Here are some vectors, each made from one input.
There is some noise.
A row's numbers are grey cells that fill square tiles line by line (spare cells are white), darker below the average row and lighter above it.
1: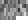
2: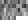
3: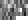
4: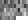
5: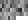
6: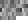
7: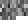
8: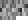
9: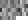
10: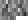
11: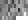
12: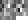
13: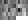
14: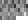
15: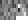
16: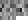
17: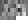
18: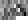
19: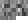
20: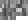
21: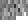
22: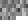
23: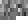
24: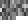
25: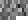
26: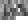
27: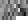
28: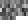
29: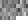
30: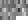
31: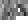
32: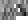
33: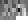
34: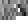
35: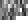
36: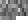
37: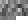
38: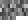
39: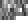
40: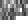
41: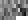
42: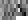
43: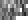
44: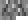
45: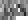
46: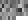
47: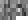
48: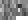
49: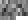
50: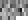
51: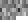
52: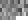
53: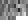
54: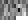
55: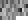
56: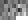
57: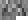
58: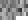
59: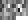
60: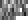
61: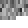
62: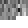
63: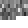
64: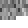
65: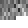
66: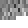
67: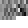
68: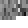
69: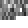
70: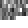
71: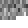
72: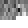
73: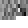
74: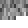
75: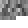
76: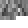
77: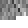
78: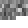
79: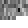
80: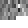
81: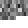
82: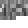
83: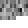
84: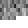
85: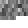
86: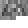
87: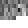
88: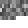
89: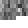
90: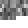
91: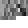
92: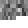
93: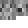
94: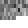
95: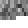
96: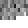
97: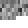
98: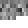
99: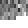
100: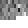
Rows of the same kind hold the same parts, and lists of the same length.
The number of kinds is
2.
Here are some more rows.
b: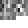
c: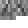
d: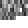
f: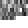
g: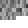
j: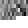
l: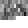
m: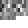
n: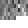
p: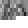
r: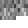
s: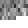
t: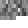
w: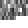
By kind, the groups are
b, d, f, m, w
c, g, j, l, n, p, r, s, t

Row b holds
a true/false value.
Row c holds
a node of a 13-node tree and a true/false value.
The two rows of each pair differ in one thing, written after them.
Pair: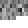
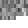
the node of the tree
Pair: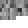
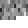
the node of the tree
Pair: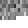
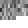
the node of the tree
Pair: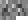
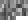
the node of the tree
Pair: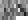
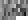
the node of the tree
